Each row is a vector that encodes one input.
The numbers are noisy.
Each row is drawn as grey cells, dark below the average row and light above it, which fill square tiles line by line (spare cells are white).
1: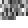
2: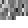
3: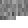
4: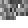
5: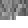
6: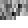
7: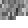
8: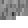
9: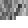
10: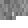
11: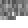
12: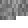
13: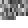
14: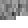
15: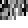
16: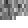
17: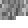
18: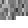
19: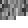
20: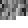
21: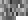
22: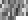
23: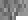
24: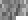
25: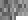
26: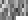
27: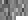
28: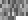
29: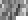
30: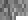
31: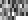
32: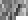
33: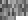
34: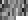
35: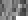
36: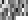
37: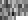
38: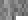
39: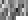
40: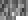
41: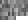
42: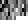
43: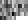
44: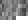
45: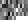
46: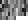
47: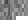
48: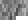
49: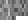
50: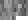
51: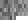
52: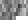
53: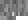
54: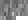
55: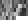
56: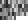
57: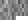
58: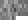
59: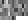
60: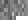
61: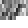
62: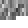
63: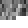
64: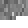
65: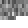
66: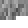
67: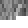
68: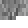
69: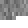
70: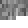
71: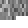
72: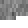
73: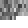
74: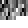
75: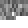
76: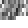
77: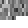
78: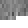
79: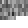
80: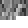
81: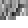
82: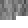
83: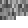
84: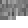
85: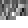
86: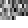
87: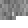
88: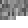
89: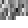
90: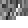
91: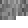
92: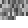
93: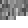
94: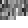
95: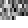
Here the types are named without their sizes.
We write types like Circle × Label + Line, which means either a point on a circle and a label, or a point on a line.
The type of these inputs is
List(Bool × Line).
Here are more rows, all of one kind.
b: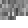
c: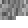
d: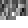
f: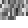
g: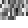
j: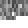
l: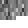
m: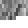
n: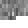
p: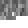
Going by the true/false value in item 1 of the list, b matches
d, m, n and p.
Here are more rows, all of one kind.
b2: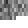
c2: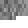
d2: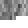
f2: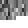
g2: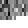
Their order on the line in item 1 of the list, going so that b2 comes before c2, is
d2, b2, c2, f2, g2.
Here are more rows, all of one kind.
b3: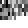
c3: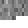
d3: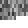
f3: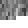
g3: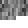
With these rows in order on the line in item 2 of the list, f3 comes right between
b3 and c3.
